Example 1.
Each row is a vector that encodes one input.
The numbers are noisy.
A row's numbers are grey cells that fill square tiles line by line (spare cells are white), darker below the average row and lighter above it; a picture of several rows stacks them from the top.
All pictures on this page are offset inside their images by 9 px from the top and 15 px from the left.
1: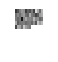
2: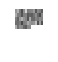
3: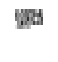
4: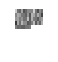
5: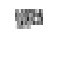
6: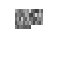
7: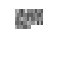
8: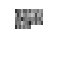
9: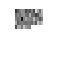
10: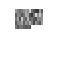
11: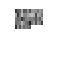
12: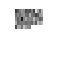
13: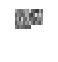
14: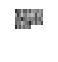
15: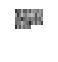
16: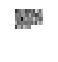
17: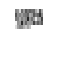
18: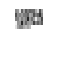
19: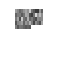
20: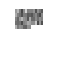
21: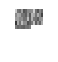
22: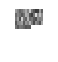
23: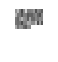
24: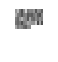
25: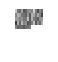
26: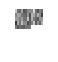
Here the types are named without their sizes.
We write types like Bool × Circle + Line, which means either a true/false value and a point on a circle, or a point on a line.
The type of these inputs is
Circle.
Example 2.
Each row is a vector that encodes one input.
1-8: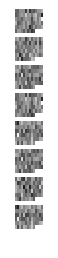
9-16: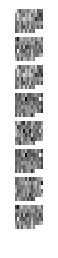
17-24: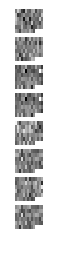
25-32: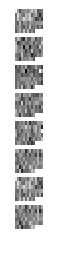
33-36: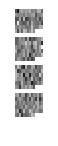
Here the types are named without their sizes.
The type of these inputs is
Label.
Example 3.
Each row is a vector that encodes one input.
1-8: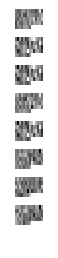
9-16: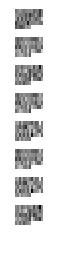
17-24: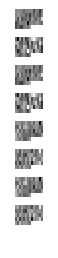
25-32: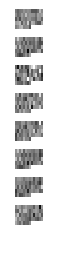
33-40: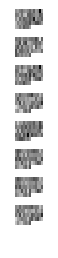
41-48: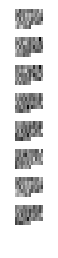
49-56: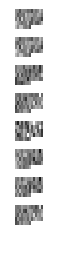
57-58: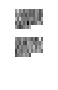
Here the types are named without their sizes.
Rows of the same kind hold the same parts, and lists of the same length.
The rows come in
2 kinds.
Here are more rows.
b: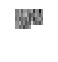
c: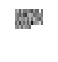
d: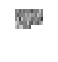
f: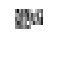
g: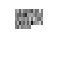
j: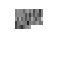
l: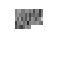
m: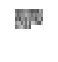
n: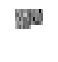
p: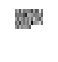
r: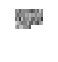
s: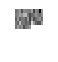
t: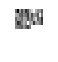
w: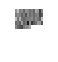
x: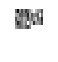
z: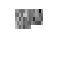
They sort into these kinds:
b, c, d, g, j, l, m, n, p, r, s, w, z
f, t, x

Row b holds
three true/false values.
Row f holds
a fixed value.
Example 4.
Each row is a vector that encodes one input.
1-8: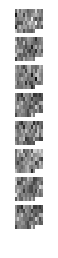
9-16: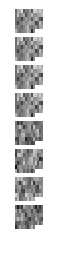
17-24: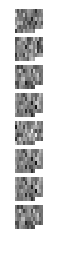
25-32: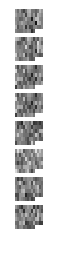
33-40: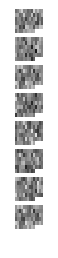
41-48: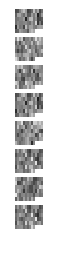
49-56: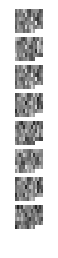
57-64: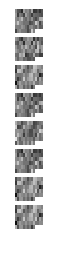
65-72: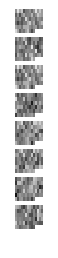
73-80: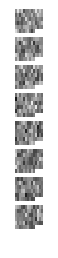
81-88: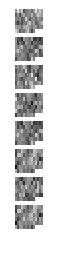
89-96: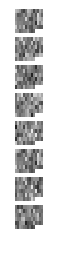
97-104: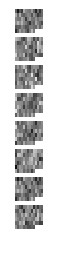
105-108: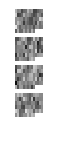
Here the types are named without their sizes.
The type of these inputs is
Bool × Bool × Bool × Bool.
